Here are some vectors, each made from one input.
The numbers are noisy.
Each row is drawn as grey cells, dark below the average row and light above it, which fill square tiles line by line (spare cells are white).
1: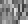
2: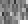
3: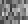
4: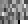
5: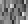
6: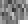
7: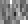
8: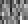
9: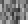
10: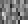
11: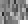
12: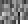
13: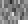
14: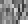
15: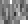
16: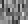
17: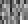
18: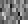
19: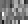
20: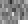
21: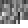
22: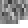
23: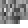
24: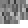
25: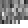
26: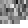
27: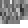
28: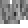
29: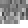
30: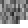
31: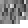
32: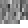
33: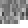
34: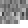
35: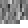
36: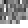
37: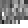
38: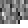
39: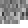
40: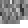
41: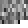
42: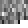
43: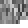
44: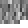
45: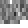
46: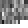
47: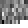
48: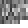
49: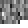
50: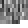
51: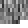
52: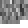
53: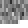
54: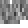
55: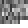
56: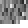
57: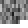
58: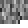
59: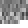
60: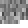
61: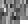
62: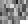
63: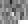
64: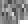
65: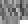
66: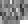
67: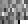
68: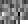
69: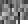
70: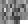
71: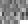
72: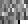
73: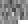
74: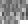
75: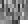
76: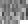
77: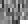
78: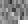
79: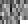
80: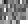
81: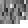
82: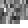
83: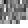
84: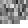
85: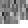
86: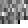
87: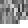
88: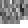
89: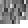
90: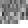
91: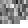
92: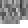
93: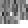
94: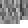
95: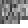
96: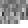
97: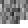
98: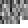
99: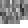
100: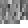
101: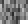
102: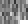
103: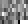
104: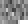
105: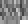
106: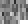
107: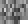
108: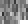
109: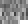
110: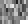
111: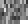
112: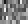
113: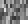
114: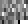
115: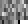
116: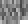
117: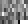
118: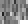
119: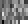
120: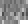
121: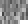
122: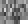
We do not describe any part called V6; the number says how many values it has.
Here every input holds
either a point on an 8-point line, or three true/false values, or a value of V6.
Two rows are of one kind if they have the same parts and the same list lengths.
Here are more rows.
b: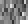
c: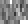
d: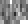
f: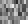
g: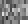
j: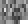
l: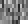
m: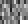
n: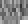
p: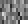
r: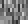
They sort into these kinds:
b, f, j, l, r
c, d, n
g, m, p

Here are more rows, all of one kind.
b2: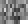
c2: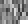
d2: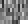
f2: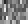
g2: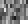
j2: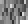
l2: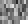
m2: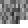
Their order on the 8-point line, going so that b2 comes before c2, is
f2, g2, b2, m2, d2, c2, l2, j2.
